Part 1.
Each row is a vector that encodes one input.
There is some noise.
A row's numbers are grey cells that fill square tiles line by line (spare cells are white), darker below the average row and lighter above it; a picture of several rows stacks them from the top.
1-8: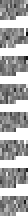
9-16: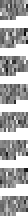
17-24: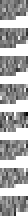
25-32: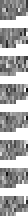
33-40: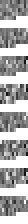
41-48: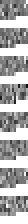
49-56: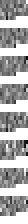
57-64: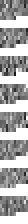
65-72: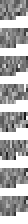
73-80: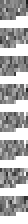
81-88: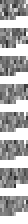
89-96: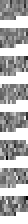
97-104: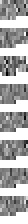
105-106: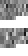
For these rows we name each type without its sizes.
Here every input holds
a label and a true/false value.
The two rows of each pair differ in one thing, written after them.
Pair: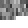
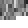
the true/false value
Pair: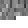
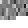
the label
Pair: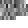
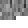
the true/false value
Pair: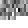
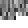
the label
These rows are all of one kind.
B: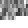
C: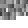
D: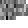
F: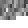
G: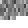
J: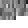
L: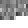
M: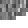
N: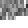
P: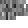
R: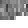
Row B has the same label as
G and N.
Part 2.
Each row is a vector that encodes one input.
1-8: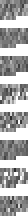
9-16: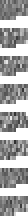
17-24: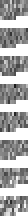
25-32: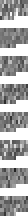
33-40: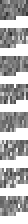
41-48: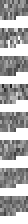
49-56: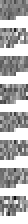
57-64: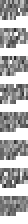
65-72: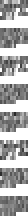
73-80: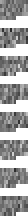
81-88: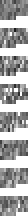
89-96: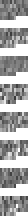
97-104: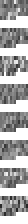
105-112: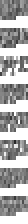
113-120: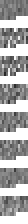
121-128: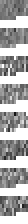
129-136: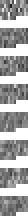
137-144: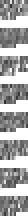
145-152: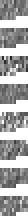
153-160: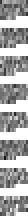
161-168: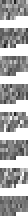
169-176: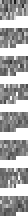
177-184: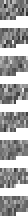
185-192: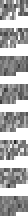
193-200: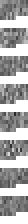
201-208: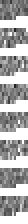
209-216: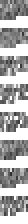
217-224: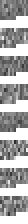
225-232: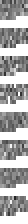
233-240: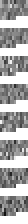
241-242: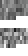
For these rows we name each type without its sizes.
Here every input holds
a label and a true/false value.
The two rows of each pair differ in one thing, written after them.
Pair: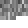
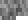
the label
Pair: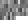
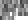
the label
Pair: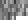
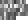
the label
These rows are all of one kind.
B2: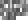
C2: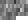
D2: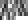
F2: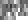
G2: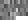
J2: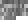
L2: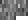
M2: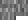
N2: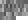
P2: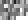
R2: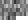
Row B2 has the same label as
C2 and R2.
